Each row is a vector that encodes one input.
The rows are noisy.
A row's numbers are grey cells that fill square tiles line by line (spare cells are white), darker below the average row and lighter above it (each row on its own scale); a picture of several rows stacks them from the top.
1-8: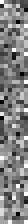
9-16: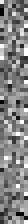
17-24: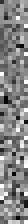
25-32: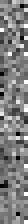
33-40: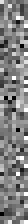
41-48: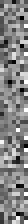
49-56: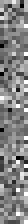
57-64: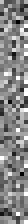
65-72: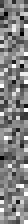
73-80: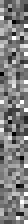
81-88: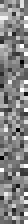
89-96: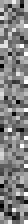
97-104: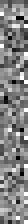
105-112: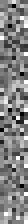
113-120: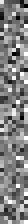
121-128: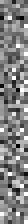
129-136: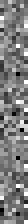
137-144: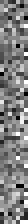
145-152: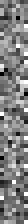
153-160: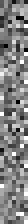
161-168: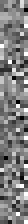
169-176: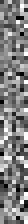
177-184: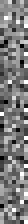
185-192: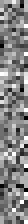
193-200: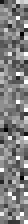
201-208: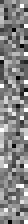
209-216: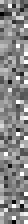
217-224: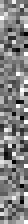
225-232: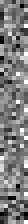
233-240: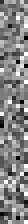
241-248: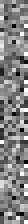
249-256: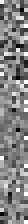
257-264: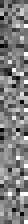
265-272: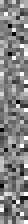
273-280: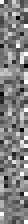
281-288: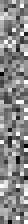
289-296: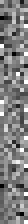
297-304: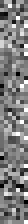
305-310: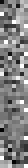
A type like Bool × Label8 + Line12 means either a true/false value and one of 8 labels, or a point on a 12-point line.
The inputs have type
Bool × Bool × Bool × Bool × Bool × Label9 + Unit.
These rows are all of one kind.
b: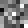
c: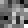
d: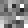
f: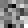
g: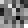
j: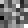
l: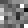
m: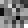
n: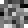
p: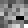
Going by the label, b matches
g and m.
